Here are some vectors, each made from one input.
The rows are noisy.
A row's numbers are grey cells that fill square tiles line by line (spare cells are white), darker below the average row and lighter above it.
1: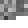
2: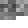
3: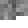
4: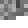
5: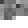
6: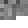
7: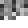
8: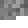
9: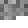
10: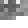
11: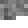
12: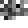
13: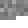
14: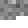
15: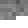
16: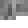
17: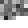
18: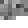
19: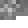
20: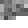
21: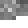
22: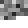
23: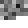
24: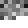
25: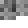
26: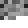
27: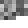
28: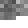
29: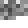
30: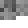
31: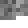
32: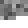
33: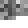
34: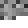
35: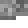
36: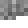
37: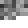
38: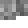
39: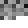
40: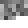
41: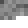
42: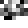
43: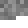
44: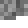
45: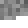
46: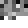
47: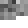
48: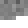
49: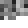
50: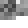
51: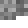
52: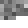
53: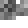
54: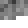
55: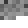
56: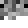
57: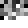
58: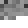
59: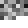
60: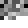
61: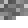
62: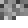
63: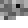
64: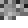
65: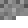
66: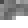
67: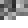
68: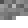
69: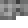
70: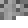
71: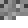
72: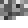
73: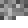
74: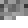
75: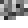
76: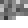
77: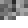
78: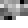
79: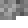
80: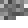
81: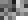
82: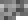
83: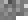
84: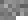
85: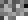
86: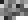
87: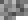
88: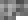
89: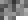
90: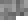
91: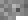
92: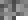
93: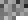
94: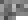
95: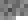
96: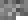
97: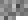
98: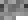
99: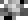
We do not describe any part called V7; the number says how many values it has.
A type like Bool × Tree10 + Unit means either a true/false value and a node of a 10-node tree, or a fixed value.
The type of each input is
Bool × Line4 × Line4 × V7 + Unit.
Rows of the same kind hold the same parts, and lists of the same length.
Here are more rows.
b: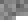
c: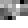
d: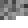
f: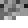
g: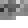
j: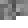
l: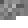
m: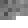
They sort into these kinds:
b, d, f, g, j, l, m
c

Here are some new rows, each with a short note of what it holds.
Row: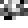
a fixed value
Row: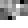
a fixed value
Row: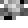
a fixed value
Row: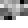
a fixed value
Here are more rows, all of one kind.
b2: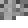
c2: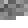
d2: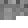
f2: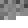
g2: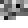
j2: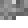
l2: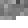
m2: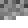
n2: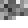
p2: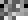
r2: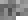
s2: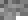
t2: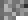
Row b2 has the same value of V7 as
n2 and s2.
